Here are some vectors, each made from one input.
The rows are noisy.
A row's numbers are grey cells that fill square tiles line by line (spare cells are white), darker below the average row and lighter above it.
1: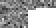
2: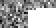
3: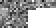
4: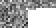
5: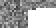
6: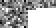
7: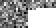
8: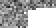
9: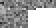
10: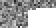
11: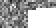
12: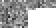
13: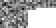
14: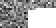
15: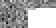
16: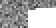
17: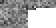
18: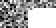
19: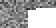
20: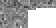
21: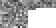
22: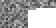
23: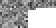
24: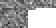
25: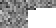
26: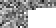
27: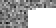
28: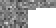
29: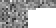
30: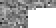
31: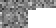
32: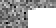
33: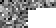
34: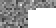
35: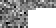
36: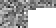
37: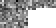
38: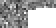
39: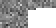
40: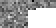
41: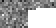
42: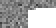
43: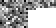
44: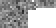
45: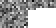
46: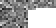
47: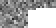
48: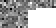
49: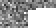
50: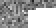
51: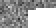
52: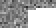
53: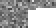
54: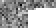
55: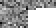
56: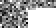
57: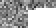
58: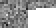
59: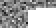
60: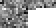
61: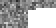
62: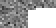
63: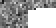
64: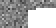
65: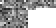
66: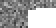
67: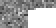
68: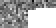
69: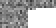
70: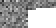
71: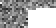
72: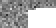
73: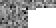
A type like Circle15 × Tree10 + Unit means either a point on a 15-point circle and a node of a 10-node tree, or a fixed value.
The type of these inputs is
List2(Line5).
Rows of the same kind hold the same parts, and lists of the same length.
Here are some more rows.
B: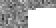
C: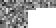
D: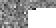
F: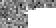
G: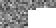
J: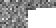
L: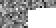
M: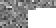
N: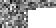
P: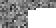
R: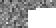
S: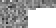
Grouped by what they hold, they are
B, D, G, P, S
C
F, J, L, M, N, R

